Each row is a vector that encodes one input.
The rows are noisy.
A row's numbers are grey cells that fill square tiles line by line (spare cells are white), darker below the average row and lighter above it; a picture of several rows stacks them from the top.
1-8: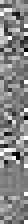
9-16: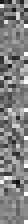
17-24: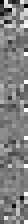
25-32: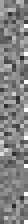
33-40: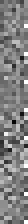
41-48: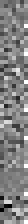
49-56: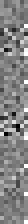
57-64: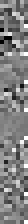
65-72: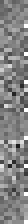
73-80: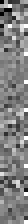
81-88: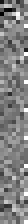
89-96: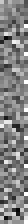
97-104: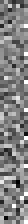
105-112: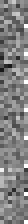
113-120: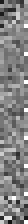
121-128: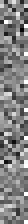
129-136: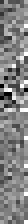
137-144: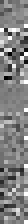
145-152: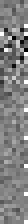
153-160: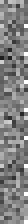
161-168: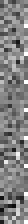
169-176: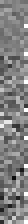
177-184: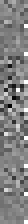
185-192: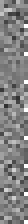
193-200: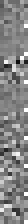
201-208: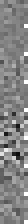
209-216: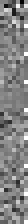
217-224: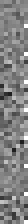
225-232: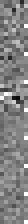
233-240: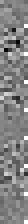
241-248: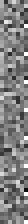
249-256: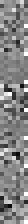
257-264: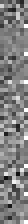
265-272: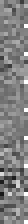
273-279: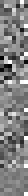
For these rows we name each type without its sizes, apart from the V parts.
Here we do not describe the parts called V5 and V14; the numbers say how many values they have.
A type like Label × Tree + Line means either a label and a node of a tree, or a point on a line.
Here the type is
(Line + Tree) × V14 + V5.
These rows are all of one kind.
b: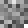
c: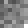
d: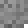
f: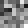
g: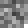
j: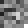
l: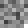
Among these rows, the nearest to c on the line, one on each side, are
b and g.
